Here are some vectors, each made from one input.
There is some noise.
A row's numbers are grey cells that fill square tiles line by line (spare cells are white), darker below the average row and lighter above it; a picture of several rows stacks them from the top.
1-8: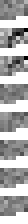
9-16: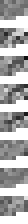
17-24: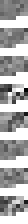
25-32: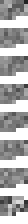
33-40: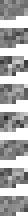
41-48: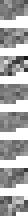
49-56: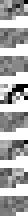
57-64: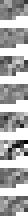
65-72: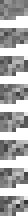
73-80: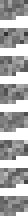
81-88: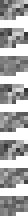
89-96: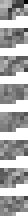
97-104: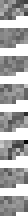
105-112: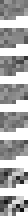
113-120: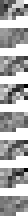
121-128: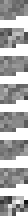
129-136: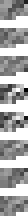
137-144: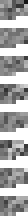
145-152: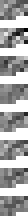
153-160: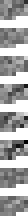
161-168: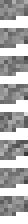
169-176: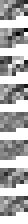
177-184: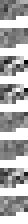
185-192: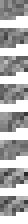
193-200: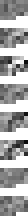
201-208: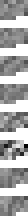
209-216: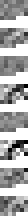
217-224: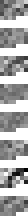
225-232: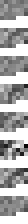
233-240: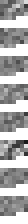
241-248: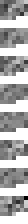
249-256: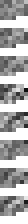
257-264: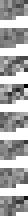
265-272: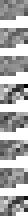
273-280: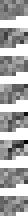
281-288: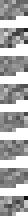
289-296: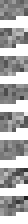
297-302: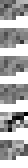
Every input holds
one of 6 labels, together with either a point on an 11-point circle, or a fixed value.
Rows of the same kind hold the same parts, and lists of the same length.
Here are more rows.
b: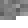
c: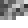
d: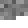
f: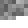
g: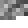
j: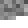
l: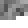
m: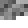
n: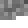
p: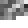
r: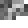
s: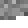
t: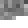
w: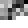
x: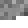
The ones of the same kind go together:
b, c, d, f, j, l, m, n, p, t, w
g, r, s, x

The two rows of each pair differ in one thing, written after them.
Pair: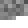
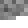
the label
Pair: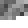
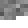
the place on the 11-point circle
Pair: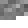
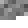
the place on the 11-point circle
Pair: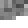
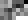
the place on the 11-point circle
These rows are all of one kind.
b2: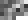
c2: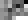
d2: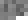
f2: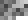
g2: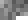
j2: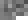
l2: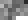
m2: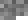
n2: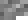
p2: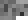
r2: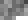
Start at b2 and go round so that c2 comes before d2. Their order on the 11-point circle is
b2, r2, f2, c2, d2, j2, p2, m2, l2, g2, n2.
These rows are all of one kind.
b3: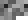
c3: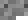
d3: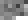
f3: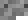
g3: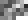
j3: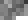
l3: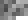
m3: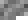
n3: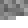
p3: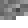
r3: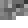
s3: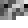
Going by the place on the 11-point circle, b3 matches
c3, f3 and s3.
